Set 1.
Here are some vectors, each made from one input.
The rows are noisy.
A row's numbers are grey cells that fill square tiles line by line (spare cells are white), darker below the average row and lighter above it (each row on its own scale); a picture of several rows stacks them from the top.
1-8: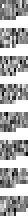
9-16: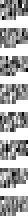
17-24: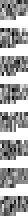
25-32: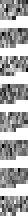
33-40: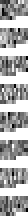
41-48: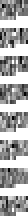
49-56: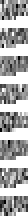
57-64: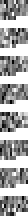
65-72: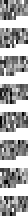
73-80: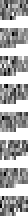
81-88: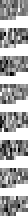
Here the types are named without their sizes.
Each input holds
a label.
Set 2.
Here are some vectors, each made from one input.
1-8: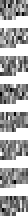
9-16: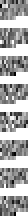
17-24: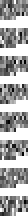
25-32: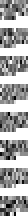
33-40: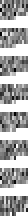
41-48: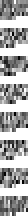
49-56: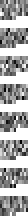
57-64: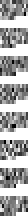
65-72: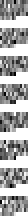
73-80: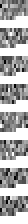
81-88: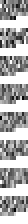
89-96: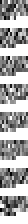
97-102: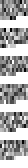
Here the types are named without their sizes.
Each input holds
a label.
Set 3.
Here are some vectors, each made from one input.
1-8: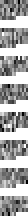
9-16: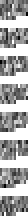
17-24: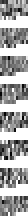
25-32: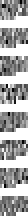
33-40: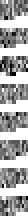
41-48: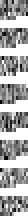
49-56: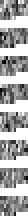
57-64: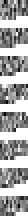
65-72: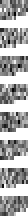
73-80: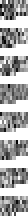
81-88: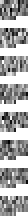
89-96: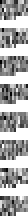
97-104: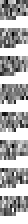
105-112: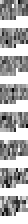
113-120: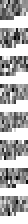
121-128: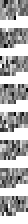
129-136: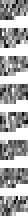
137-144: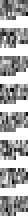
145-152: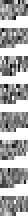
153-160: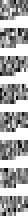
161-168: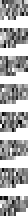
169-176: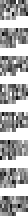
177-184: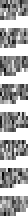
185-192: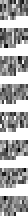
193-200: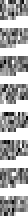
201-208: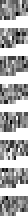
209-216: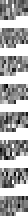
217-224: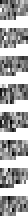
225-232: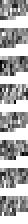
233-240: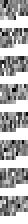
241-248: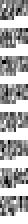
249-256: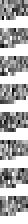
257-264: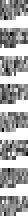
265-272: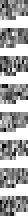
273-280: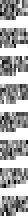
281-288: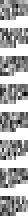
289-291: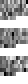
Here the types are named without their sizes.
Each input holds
a label.
